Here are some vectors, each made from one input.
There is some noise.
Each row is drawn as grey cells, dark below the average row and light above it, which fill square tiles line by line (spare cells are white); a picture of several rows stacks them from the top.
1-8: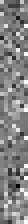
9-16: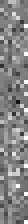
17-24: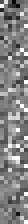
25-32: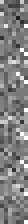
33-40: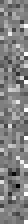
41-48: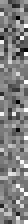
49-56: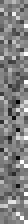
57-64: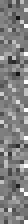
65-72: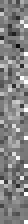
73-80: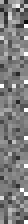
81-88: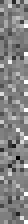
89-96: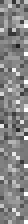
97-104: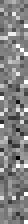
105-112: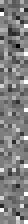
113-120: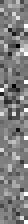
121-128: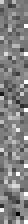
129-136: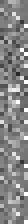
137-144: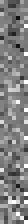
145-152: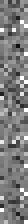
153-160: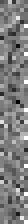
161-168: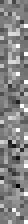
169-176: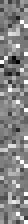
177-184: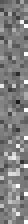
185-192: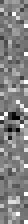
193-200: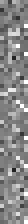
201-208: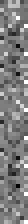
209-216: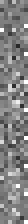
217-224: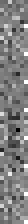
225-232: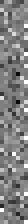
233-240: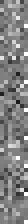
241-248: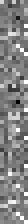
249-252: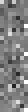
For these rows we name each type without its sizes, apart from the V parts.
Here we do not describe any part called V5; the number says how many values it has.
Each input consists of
a list of items, each a point on a line and a value of V5.
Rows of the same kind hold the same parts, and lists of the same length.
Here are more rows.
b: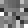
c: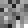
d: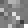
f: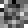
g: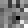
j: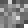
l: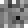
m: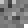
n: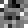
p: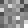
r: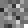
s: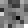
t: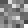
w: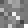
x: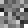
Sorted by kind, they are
b, c, g, l, m, r, s, x
d, j, p, t, w
f, n

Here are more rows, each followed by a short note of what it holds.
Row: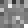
a list of one item
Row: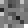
a list of two items
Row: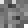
a list of two items
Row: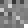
a list of one item
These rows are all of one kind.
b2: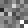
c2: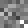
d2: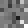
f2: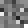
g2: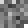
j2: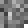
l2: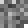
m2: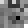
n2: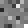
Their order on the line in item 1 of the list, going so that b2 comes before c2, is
m2, g2, l2, d2, n2, j2, f2, b2, c2.
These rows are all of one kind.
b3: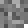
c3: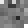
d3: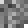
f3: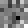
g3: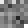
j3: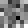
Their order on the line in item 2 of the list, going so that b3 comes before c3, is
d3, b3, c3, f3, j3, g3.
